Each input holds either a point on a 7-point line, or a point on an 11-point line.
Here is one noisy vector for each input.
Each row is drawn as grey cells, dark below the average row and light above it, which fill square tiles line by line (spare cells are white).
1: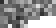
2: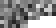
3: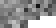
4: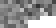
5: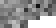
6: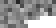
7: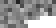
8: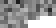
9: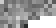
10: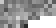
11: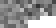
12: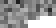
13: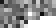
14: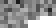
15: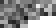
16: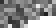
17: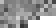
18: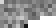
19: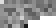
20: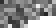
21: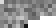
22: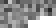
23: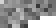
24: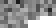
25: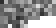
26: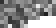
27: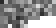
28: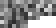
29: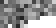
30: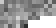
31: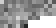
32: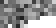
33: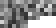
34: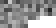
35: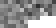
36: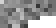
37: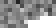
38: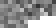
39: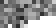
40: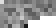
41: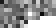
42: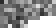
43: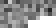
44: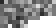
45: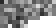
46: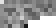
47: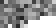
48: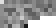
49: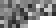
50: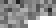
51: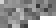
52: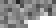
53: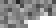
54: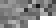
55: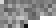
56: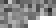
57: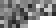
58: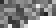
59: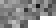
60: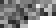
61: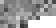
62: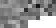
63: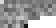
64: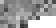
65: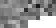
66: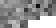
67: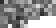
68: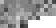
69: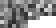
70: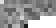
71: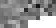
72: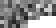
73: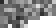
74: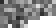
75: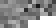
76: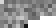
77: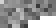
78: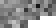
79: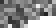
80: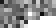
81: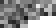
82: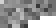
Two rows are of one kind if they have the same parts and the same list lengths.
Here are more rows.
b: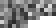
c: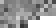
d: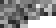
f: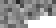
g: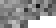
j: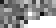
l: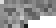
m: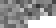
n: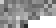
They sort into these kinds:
b, d, j
c, f, g, l, m, n

